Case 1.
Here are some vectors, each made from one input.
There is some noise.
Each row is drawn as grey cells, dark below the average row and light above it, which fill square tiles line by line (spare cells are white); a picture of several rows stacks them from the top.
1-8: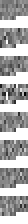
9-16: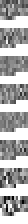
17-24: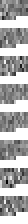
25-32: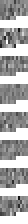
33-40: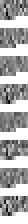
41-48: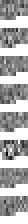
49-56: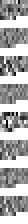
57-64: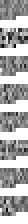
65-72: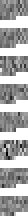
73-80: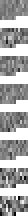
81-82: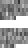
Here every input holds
a node of each of two 10-node trees.
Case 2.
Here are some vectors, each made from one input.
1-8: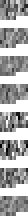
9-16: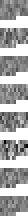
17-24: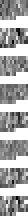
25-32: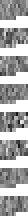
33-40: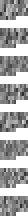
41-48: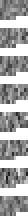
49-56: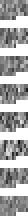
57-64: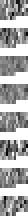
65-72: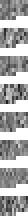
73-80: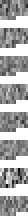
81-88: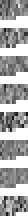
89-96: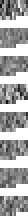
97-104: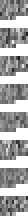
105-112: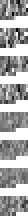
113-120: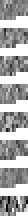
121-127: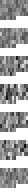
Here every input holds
either one of 11 labels, or a point on a 14-point line.
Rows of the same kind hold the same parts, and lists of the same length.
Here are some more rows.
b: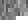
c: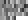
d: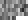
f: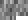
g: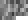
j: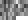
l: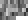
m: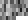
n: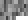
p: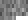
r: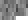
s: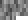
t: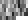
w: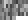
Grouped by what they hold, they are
b, g, j, l, m, n, p, r
c, d, f, s, t, w

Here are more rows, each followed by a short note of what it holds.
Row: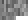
one of 11 labels
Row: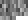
one of 11 labels
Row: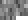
a point on a 14-point line
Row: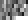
one of 11 labels
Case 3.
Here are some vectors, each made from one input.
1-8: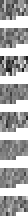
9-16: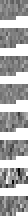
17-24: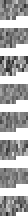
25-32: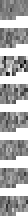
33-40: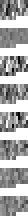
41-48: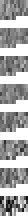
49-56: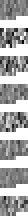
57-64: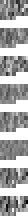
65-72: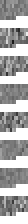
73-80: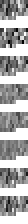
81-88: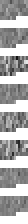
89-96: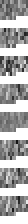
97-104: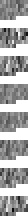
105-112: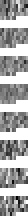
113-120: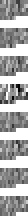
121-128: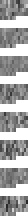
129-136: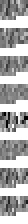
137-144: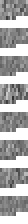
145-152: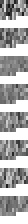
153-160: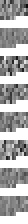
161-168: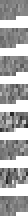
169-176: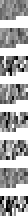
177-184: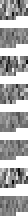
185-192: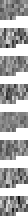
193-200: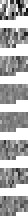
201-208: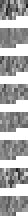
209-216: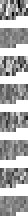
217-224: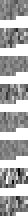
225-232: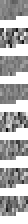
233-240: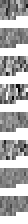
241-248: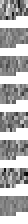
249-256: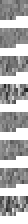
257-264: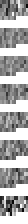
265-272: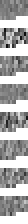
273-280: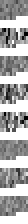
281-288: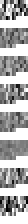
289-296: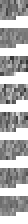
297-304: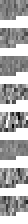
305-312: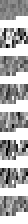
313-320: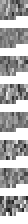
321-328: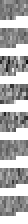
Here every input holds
either a fixed value, or one of 5 labels and one of 11 labels.
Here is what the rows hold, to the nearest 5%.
A few of them hold a fixed value. The rest hold one of 5 labels and one of 11 labels.
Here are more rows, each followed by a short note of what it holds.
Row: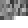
a fixed value
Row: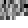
a fixed value
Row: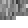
one of 5 labels and one of 11 labels
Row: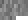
one of 5 labels and one of 11 labels
